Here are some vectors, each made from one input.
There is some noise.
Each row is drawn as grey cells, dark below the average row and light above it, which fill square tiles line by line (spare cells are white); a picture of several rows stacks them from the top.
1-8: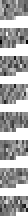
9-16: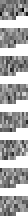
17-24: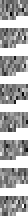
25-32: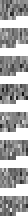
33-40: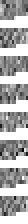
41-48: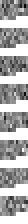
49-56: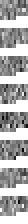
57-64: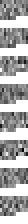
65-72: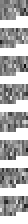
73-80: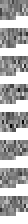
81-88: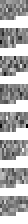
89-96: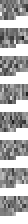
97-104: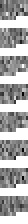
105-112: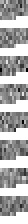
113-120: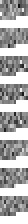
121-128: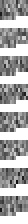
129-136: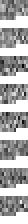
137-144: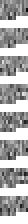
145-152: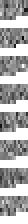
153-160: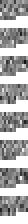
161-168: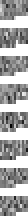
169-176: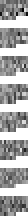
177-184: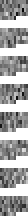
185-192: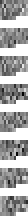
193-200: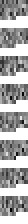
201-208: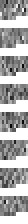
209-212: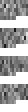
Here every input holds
a point on an 11-point line and a node of an 11-node tree.
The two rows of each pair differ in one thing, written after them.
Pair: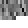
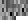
the node of the tree
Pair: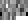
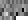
the place on the 11-point line
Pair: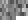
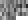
the node of the tree
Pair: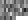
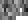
the node of the tree
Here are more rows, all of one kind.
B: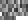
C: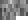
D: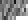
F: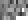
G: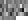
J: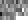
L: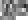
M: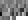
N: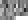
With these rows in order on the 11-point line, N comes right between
B and L.
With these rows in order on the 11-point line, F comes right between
J and L.
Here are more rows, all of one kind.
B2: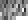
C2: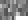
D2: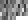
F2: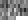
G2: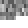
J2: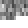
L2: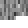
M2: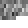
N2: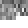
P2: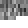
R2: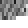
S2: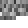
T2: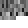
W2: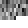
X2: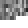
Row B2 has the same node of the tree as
F2, N2, P2 and W2.
